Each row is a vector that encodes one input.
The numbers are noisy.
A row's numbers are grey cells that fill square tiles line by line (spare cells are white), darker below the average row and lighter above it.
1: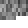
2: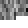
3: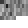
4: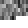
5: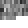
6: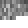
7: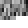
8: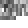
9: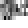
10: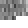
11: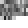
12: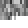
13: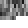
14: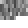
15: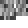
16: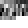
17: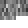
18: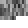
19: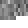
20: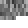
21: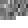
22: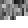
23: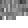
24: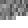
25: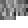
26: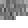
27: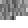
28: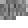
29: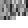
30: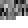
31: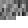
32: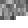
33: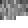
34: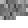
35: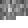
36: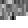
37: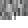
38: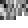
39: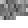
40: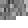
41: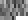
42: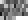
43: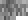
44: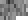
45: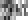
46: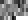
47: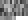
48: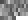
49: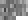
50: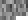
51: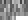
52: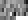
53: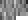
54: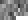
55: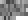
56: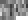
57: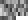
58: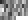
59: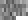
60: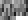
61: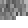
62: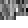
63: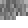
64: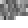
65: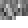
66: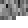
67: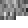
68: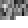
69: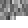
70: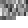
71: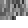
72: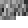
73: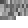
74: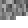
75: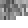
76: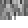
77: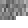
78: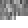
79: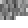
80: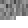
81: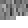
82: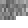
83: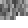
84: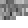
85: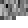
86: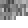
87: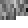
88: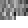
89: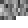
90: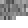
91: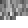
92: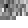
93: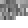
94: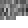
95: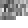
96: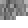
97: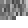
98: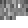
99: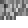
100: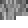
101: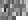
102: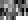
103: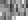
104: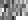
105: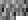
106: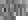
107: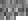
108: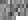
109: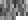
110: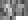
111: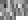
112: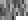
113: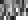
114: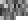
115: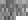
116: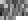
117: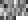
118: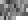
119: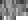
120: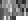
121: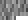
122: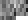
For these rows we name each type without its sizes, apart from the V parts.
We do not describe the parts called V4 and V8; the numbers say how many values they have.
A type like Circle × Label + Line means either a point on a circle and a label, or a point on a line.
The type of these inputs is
List(Line) × V4 × V8.
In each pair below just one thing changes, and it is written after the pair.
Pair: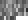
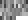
the place on the line in item 2 of the list
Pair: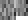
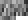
the value of V4
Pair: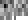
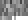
the place on the line in item 1 of the list
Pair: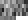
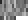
the place on the line in item 1 of the list
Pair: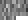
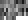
the value of V4
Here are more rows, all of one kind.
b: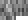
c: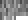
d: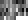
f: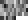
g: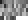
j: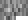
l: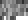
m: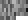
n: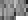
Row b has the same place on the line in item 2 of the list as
d and m.
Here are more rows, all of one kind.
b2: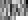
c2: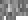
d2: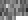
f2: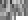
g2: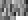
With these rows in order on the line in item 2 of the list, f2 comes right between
b2 and g2.
